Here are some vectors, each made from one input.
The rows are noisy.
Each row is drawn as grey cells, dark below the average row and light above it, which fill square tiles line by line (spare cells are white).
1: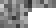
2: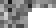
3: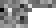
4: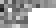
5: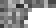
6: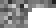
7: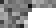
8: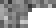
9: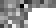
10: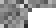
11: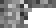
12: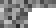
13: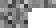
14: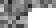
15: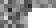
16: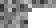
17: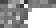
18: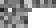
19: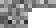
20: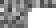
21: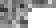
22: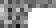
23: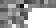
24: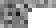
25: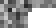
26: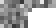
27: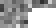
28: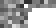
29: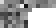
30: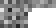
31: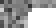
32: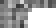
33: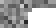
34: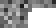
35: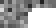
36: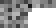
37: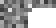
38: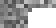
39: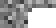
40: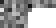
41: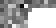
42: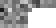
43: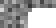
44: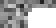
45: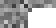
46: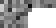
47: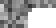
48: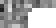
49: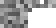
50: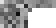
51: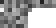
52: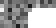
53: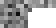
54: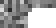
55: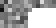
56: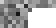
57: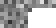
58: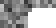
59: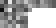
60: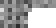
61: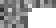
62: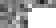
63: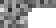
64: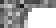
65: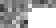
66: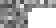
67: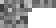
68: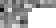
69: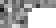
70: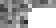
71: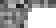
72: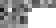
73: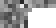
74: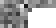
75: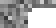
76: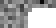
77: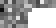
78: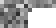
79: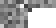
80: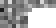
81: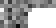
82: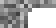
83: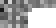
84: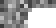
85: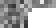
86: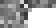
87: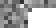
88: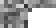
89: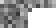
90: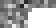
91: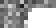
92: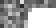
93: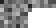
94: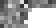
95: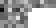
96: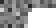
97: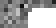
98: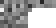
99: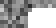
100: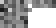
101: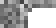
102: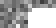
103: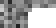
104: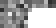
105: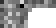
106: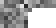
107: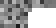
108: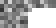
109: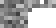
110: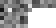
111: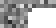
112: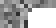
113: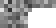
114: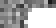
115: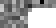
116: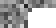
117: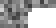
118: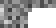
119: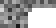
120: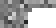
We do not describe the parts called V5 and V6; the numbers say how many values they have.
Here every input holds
a true/false value, together with either one of 4 labels and a value of V5, or a value of V6.
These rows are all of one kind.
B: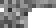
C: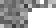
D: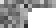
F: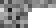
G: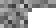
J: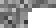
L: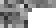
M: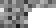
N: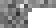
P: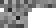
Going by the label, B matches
G, J, N and P.
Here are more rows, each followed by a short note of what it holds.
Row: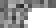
a true/false value and a value of V6
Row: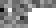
a true/false value and a value of V6
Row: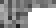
one of 4 labels, a true/false value and a value of V5
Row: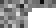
a true/false value and a value of V6
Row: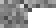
one of 4 labels, a true/false value and a value of V5
